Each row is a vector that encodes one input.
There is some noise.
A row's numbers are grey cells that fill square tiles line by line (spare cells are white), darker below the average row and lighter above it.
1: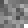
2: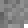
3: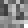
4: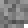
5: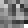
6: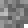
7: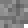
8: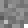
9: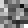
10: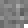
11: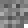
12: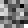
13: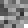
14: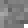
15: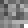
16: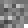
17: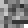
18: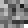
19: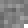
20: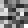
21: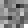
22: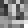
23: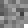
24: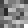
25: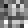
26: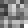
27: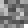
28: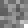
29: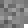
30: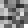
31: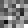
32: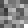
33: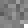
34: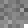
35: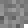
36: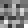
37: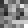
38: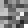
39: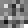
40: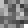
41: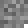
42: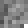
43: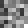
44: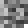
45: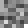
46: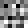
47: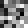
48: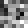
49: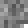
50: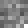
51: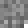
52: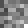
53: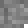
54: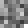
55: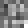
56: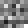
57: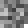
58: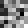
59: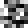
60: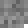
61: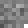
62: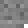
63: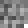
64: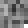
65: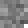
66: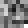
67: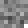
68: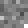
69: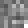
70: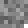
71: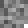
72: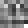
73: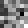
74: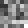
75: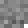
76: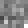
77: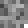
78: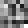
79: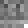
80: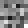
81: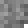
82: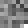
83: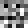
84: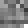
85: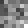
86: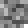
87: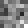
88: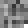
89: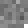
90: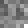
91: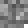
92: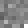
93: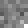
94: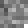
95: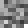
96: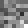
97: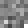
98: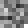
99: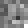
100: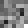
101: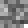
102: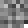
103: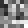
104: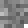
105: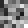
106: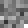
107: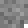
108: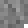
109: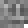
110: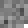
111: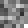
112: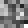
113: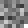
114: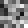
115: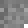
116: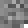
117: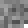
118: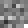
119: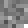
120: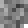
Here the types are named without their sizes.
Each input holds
a point on a line, together with either a point on a line, or four true/false values.
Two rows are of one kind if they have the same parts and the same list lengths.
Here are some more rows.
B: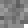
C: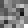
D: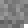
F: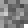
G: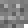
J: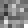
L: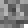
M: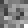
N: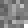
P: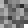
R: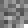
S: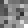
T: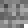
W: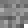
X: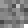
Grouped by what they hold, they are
B, C, D, F, G, L, N, S, T, W
J, M, P, R, X

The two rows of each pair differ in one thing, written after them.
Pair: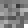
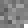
the place on the line
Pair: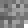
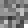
one of the four true/false values
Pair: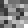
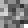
one of the four true/false values
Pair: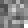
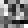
one of the four true/false values
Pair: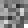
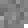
the place on the line
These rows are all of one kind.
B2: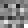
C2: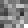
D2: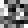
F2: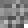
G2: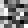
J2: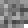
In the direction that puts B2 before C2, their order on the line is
J2, B2, G2, F2, D2, C2.
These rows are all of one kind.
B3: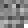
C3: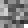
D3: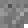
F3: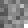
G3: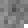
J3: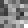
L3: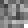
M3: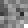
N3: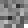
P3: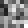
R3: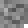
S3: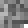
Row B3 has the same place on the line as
G3, J3, N3 and S3.
